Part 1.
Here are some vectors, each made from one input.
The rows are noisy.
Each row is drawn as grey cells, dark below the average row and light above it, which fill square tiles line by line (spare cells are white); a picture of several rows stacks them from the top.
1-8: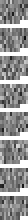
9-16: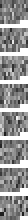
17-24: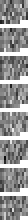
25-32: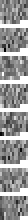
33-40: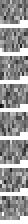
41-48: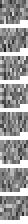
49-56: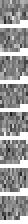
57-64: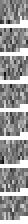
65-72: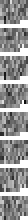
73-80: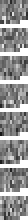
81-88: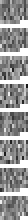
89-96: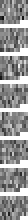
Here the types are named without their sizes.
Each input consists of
a point on a line and a true/false value, together with either a fixed value, or a node of a tree.
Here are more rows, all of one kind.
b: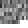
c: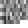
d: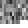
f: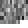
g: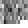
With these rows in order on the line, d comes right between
b and g.
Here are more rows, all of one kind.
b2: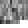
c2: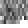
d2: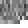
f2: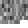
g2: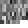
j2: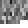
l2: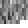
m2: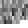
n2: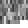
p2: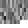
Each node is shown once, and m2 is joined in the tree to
b2, c2 and l2.
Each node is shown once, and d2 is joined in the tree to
f2, g2, l2 and n2.
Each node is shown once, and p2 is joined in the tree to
j2.
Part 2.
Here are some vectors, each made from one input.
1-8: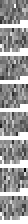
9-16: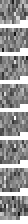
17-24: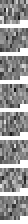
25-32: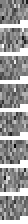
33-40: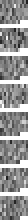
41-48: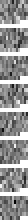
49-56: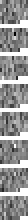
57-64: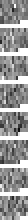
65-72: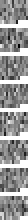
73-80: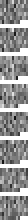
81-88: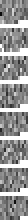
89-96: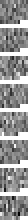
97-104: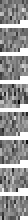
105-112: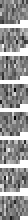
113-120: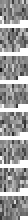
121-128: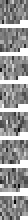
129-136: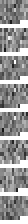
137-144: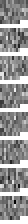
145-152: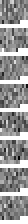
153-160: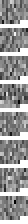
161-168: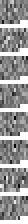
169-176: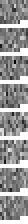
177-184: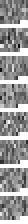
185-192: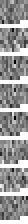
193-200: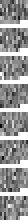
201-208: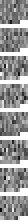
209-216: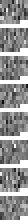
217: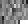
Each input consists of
either a point on an 11-point circle and a true/false value, or a node of a 16-node tree.
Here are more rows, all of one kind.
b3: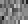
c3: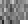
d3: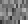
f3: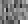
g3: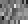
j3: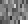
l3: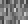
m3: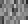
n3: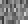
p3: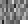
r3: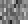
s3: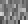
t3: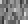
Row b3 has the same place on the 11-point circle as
g3, l3 and n3.
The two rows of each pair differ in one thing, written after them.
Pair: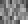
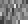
the place on the 11-point circle
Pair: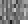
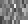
the true/false value
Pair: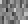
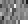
the true/false value
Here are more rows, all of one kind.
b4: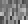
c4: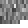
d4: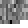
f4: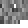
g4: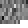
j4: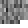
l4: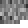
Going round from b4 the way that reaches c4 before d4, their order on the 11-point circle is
b4, j4, g4, f4, c4, d4, l4.
